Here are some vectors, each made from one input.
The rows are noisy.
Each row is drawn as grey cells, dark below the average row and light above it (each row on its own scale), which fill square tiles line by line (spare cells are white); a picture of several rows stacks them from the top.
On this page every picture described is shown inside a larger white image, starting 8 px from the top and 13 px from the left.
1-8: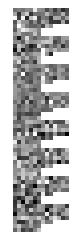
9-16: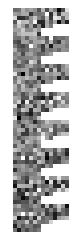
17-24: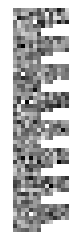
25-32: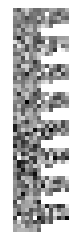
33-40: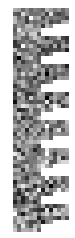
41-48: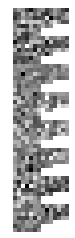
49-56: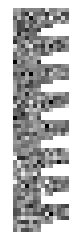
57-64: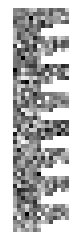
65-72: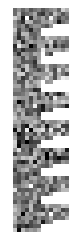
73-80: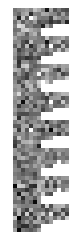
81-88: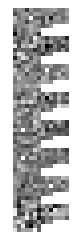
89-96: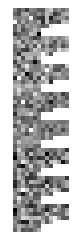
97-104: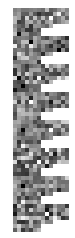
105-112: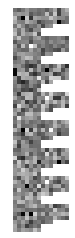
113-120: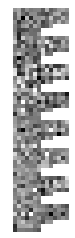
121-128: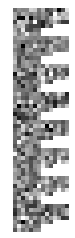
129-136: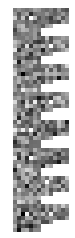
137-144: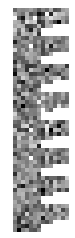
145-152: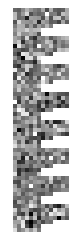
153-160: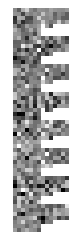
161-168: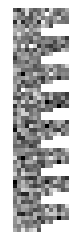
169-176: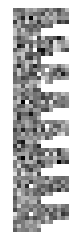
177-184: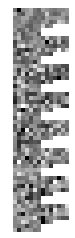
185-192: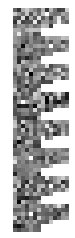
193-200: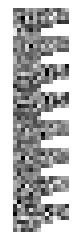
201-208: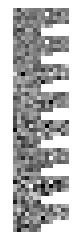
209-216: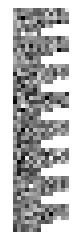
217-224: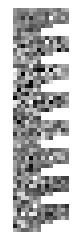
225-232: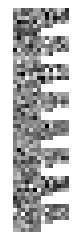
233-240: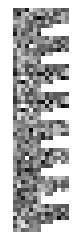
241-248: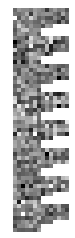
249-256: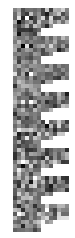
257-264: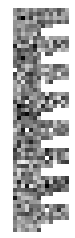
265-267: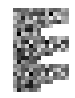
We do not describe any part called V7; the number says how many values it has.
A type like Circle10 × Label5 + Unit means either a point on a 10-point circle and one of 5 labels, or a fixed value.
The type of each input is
(Bool × Bool × Bool + Unit) × Label8 × (Tree11 + V7) + Line5.
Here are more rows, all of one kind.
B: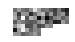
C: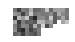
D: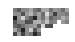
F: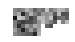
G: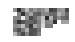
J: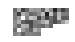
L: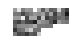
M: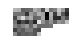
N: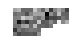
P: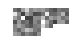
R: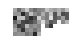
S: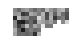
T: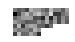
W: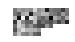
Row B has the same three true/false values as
L, M, N and W.
